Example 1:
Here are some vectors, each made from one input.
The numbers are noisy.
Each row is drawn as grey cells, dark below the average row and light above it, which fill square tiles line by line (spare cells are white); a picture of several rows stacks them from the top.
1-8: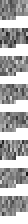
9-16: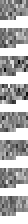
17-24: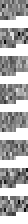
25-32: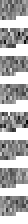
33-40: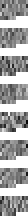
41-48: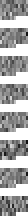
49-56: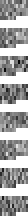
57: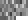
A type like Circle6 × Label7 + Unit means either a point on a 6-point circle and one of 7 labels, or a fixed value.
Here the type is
Bool × Bool × Bool + Line7.
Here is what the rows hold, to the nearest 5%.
About 30% of them hold a point on a 7-point line. The rest hold three true/false values.
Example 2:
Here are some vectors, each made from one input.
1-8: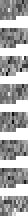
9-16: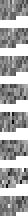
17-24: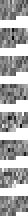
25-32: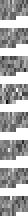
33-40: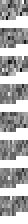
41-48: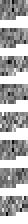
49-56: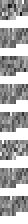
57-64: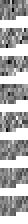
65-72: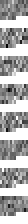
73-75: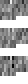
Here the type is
Bool × Bool × Bool + Line7.
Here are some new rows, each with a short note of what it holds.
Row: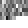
a point on a 7-point line
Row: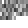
a point on a 7-point line
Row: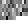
a point on a 7-point line
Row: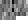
three true/false values
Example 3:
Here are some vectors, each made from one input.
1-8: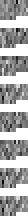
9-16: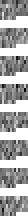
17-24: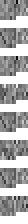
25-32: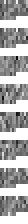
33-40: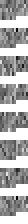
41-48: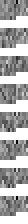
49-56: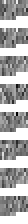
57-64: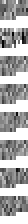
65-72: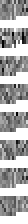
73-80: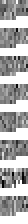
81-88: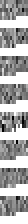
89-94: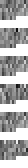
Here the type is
List2(Line5).
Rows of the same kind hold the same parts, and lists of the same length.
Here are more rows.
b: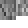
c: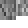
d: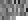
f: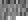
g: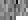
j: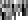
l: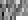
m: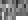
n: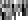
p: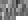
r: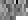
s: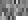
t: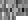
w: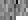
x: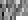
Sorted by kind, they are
b, c, g, l, r, w, x
d, f, m, p, s, t
j, n

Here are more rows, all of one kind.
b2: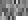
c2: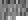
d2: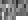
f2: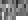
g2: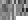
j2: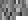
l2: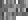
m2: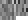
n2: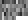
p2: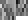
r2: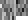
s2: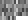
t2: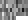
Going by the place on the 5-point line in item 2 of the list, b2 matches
m2 and p2.
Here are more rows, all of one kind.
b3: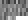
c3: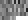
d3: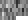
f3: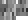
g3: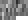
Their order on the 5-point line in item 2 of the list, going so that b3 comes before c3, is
b3, g3, c3, d3, f3.
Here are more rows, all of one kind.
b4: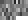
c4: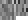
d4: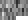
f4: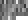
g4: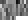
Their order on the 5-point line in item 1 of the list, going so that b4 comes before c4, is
g4, d4, b4, c4, f4.
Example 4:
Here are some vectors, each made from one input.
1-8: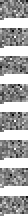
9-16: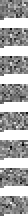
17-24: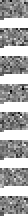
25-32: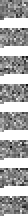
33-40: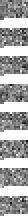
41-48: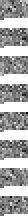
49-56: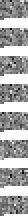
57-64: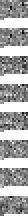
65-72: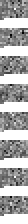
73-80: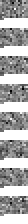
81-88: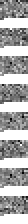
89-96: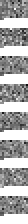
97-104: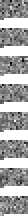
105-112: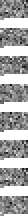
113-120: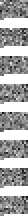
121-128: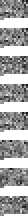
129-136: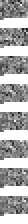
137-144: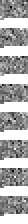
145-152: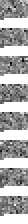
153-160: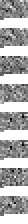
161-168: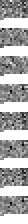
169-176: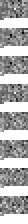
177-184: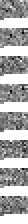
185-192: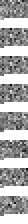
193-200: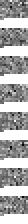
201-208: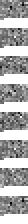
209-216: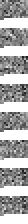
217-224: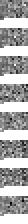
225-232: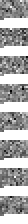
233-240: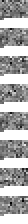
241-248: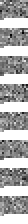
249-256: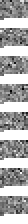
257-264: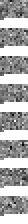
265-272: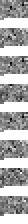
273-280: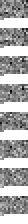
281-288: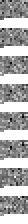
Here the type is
Line15 + Tree15.
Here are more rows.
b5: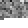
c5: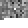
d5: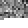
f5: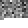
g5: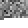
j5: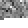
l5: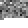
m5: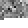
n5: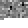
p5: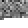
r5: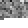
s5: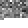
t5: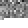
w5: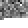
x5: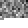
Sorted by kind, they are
b5, c5, g5, j5, l5, m5, p5, r5, w5
d5, f5, n5, s5, t5, x5

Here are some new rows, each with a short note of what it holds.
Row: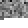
a node of a 15-node tree
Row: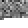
a node of a 15-node tree
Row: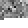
a node of a 15-node tree
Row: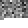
a point on a 15-point line
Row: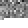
a point on a 15-point line
